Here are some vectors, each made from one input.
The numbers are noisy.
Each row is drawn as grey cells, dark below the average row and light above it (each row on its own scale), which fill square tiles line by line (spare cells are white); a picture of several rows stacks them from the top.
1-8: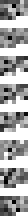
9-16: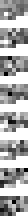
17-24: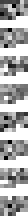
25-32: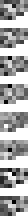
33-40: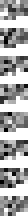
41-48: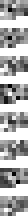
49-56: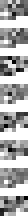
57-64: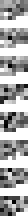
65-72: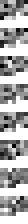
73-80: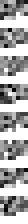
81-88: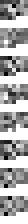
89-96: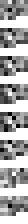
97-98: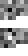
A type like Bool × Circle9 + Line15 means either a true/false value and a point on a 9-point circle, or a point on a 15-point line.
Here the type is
List3(Line5).
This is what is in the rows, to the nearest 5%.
All of them are lists of up to three points on a 5-point line: about 5% are empty, 20% hold one, 35% two and 40% three.
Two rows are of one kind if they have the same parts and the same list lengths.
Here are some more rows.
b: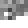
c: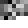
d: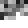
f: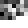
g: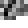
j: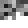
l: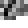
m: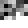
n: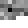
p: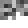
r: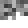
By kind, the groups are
b, n
c, f
d, j, m, p, r
g, l

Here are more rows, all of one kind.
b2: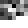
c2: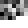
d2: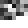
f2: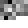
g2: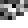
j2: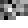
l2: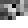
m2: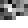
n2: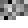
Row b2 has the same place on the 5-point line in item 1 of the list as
d2 and l2.
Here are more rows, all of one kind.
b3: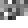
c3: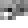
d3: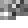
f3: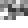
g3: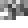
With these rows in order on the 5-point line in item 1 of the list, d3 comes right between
c3 and g3.
